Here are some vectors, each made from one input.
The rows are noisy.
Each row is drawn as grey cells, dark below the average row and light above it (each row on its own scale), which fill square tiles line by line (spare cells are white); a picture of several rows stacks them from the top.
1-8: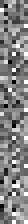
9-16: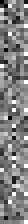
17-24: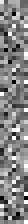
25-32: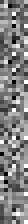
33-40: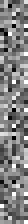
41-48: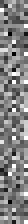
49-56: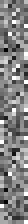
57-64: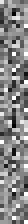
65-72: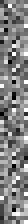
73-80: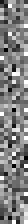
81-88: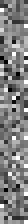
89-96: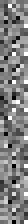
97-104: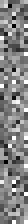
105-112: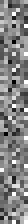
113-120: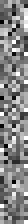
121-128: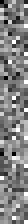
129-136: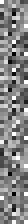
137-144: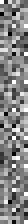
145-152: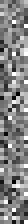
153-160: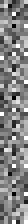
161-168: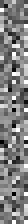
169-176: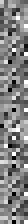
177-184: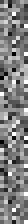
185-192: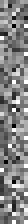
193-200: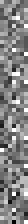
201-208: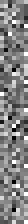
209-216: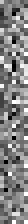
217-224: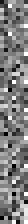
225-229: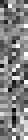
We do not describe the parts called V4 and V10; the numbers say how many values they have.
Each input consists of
either one of 7 labels and a point on a 7-point line, or a point on an 8-point line, or a value of V4 and a value of V10.
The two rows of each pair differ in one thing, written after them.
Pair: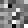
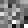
the label
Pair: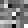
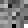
the label
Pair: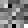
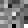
the label
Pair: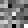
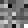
the place on the 7-point line
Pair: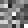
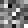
the label
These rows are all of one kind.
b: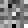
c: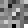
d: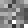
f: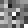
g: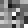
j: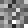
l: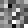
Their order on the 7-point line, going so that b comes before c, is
b, c, g, f, l, j, d.
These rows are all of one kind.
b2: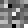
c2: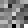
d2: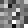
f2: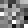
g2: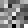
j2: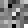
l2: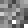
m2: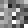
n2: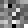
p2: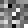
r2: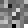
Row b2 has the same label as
d2, n2, p2 and r2.
